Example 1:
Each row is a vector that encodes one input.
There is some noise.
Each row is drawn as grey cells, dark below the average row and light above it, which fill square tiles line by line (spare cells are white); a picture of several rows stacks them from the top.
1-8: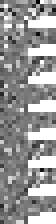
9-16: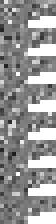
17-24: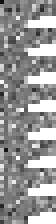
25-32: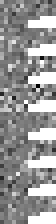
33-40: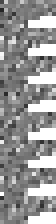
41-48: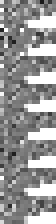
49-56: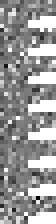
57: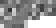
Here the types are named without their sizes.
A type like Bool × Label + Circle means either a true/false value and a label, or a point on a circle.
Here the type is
Bool × Bool × Bool × Bool + Unit.
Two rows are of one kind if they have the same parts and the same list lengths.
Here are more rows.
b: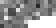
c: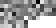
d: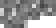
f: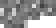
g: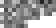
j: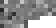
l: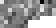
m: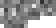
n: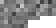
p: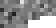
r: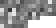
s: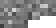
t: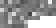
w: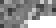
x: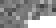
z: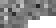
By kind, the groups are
b, d, f, g, j, l, m, n, p, r, s, t, w, x, z
c

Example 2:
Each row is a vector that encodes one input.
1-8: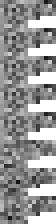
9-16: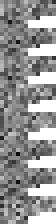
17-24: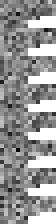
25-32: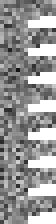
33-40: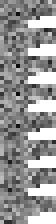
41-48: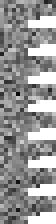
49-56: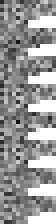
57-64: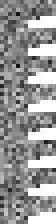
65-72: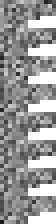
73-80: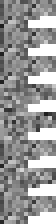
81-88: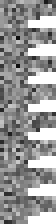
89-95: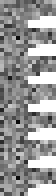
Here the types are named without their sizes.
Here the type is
Circle.
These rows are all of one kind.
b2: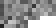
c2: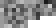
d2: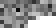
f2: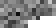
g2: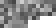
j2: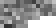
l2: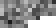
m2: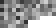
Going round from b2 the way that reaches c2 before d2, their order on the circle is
b2, g2, c2, l2, f2, j2, d2, m2.
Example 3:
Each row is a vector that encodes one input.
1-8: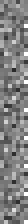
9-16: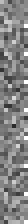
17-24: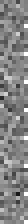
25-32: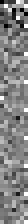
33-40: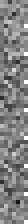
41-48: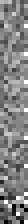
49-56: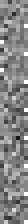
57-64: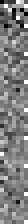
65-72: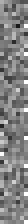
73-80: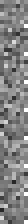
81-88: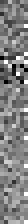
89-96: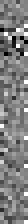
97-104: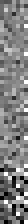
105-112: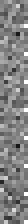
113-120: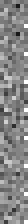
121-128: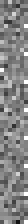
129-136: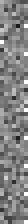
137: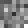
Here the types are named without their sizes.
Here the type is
Bool × Bool × Bool × Bool + Unit.
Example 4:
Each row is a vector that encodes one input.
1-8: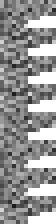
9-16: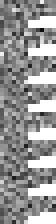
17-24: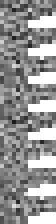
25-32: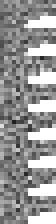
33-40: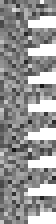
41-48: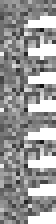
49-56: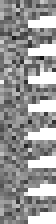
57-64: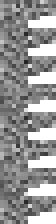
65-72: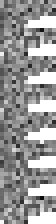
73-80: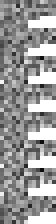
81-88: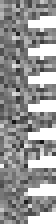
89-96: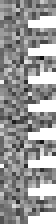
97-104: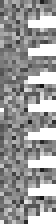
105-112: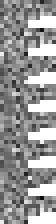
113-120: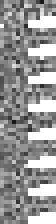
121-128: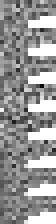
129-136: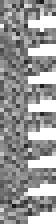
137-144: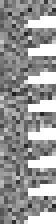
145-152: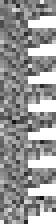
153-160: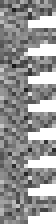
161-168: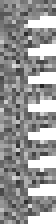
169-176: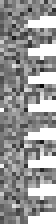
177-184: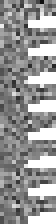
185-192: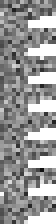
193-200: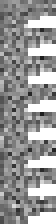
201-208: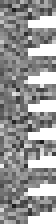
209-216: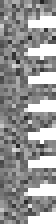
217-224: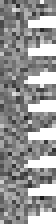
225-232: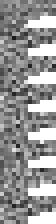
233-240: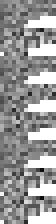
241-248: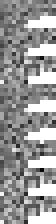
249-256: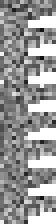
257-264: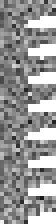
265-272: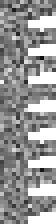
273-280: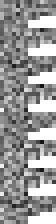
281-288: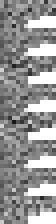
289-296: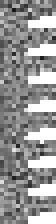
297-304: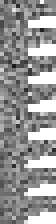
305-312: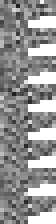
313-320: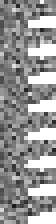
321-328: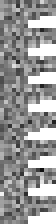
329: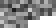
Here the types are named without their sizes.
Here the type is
Line.
